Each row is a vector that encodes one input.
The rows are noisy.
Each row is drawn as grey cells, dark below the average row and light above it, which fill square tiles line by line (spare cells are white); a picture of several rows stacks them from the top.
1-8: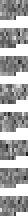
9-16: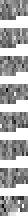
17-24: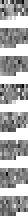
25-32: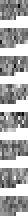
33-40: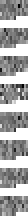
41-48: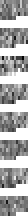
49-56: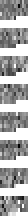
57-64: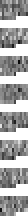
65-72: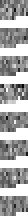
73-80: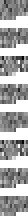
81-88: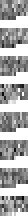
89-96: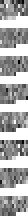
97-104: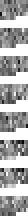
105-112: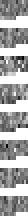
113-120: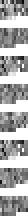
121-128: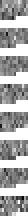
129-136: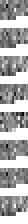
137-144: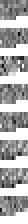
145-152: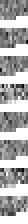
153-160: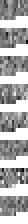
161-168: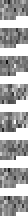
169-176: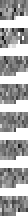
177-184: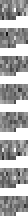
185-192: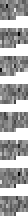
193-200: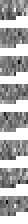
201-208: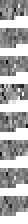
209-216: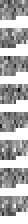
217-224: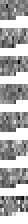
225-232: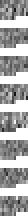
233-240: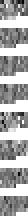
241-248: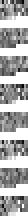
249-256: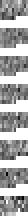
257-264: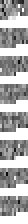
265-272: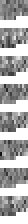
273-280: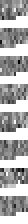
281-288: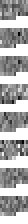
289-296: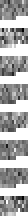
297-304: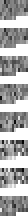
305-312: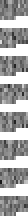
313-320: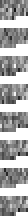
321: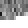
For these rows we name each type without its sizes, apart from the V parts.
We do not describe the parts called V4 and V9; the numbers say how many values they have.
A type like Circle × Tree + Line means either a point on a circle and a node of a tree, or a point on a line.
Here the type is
(Bool × V9 + Unit) × Line + V4.
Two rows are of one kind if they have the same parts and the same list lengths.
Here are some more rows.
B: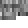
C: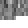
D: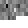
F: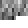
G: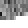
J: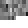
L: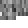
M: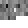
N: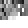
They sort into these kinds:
B, C, F, J, L
D, G, M
N

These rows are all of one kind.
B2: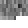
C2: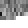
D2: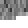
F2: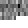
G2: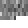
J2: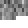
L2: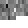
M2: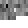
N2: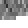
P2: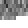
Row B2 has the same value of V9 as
D2, F2, G2 and L2.
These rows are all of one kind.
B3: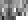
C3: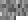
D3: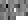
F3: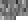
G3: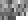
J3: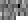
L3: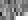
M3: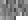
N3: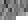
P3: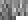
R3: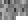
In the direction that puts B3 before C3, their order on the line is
G3, B3, P3, D3, J3, C3, M3, F3, N3, L3, R3.
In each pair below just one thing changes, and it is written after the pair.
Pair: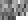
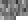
the place on the line
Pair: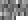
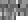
the value of V9
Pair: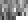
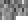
the place on the line
